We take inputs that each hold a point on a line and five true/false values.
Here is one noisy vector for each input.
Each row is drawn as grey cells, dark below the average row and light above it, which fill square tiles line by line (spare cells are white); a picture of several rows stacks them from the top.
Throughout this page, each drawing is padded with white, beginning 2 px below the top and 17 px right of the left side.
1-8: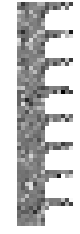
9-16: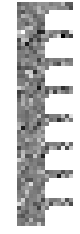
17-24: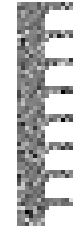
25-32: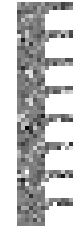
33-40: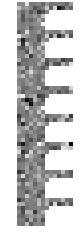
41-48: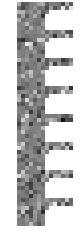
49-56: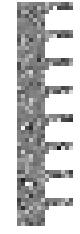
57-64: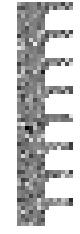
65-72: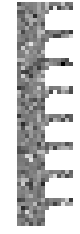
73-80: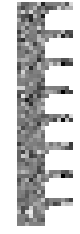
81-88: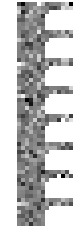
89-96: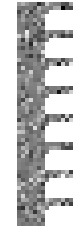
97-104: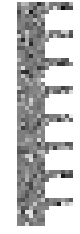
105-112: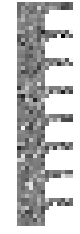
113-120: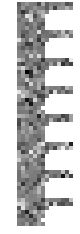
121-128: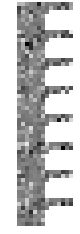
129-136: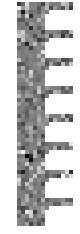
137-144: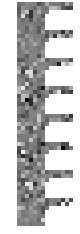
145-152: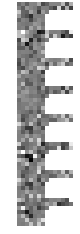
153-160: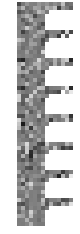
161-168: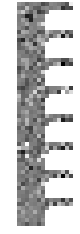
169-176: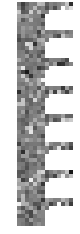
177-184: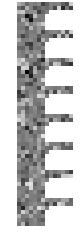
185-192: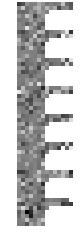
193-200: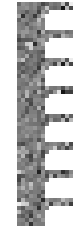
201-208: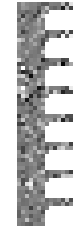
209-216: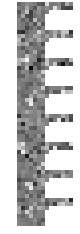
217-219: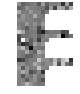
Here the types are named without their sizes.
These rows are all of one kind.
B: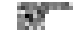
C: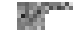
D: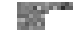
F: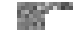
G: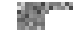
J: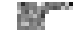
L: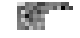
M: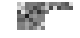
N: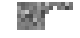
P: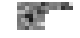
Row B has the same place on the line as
C, L and P.
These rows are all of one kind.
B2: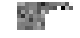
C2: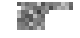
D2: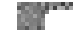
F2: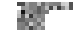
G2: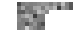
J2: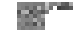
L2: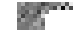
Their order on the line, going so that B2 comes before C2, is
B2, L2, C2, F2, J2, G2, D2.
